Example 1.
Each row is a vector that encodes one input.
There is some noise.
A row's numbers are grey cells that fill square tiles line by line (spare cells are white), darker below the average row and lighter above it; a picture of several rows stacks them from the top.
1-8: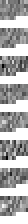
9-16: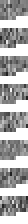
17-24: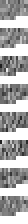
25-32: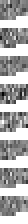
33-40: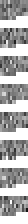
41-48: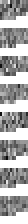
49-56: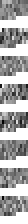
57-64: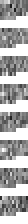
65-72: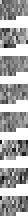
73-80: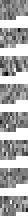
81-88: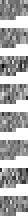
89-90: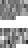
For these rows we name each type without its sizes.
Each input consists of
a point on a line.
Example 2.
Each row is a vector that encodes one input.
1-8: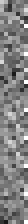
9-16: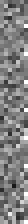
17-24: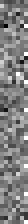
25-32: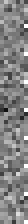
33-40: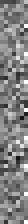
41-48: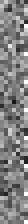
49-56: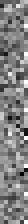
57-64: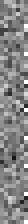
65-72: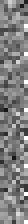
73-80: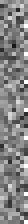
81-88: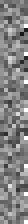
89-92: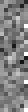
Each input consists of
a point on a 12-point line.
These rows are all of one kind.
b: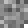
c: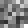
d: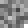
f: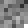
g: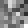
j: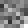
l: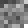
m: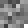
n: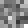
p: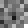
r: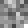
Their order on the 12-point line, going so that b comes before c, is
p, l, m, j, f, g, r, b, d, n, c.
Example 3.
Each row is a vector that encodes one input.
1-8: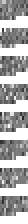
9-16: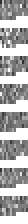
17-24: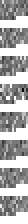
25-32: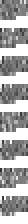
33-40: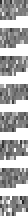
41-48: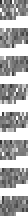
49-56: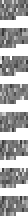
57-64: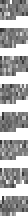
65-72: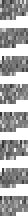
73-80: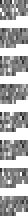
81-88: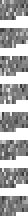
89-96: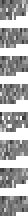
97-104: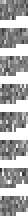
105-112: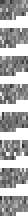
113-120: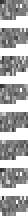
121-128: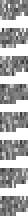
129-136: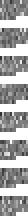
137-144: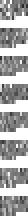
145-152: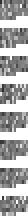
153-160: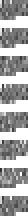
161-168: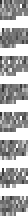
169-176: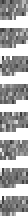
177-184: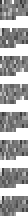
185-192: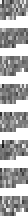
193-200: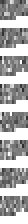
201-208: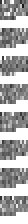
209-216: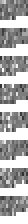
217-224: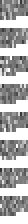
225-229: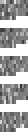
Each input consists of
three true/false values.
